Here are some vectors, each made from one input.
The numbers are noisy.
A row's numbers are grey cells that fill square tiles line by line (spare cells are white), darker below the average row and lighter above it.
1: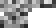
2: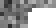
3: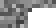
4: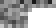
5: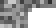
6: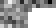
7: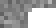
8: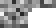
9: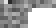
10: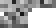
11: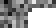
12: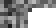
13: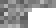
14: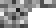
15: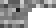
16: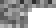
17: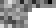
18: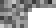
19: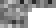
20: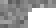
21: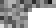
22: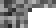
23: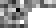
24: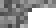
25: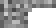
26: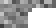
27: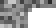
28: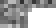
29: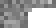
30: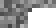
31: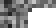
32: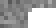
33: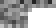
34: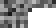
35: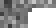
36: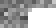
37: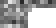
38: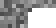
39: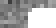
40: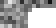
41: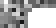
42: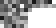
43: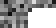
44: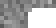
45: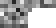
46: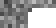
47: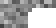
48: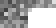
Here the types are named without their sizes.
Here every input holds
a node of a tree.
